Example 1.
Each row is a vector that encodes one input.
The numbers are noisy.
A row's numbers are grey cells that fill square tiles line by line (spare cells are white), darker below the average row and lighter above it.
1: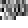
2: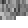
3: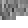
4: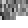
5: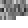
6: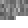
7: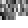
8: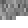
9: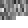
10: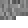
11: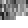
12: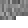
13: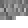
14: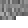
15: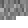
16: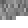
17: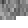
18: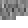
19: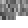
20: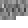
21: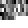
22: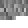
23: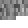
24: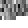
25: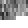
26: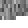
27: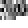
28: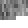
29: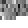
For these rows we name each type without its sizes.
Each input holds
a point on a line.
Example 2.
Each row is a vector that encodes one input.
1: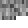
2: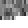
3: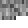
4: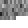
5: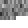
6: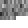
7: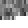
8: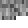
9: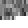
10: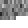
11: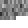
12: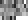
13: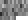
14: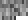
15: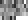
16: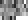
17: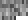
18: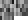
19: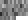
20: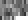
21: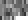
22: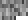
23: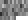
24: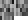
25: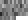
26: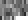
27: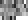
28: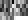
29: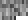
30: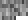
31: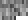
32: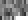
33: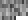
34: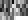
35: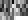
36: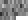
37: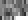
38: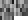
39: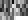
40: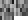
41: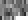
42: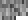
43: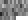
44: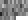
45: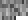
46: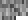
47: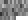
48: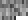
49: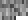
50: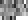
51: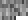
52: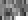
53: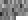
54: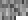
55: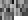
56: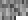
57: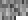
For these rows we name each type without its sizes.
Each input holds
a point on a line.
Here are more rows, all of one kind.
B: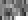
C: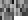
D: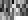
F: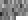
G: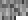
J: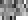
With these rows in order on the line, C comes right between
B and D.
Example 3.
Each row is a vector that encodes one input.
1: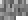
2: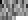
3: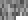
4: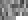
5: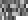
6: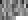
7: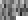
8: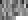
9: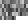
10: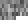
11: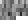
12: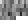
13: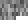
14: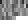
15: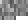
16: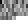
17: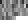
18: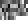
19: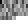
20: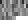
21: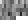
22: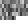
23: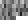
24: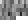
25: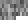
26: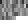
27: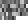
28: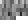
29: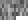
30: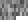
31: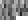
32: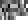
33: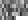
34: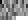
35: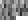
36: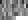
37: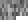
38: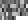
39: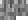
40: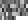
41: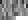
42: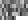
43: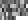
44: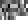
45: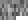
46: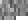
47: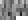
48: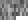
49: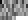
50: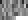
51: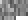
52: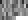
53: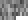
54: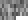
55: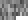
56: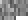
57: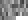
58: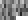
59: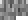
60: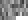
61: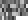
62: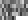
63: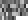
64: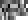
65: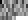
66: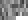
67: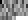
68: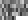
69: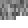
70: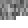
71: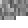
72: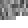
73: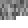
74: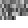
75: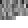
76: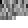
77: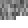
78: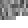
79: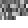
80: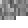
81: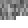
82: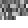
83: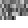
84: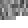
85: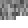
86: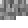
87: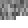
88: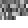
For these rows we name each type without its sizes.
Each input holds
a point on a line.
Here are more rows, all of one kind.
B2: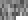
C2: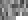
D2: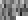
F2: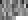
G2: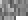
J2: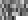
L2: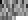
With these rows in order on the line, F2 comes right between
C2 and L2.
